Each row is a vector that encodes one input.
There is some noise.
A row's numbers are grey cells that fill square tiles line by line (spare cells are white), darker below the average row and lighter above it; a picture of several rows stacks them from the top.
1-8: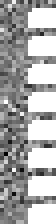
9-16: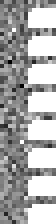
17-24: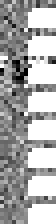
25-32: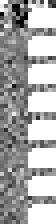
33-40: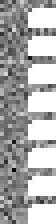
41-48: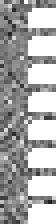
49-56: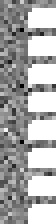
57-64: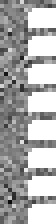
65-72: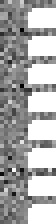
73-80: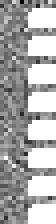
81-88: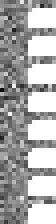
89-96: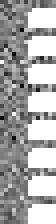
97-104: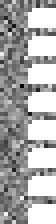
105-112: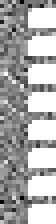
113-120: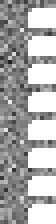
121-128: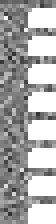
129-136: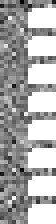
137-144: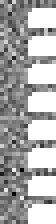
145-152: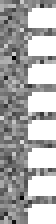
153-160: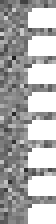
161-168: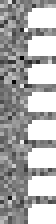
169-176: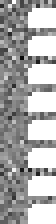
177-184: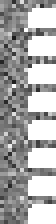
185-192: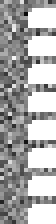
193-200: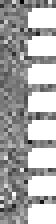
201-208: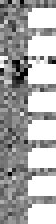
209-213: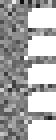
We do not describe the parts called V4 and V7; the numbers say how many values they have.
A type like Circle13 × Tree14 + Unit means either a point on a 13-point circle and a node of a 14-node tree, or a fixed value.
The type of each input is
Bool × (Tree10 + V7) × V4 + Unit.
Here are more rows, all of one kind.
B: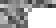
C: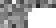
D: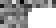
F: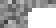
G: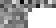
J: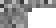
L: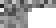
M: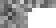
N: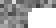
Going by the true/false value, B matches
F and M.
